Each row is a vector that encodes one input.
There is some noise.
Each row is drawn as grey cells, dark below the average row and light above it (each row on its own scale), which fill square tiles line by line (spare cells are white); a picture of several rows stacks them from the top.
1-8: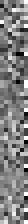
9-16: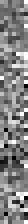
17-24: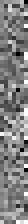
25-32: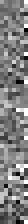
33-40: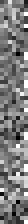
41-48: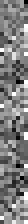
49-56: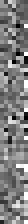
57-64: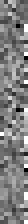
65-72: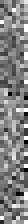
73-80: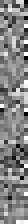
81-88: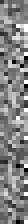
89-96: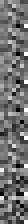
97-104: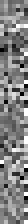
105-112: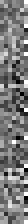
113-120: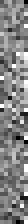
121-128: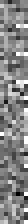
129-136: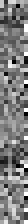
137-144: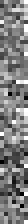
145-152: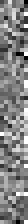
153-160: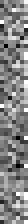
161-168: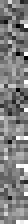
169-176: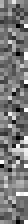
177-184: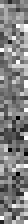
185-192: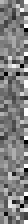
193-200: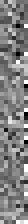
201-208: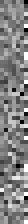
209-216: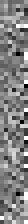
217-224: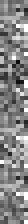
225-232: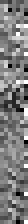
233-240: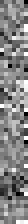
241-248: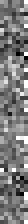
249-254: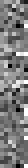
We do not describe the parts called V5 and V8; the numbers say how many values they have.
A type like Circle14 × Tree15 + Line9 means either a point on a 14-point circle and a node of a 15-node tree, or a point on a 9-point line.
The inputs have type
Bool × ((Circle10 + Unit) × Tree10 + V8) + V5.
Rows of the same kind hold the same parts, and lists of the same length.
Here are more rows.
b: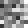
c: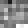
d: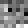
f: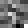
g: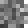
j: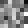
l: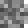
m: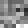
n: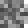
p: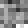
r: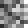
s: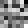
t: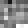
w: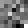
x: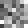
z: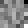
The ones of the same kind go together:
b, g, l, n, r, x
c, d, m, p, t
f, j, w, z
s

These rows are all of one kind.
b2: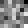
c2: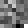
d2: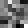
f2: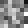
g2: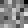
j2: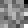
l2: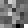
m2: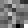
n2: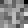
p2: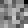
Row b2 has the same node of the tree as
d2 and g2.
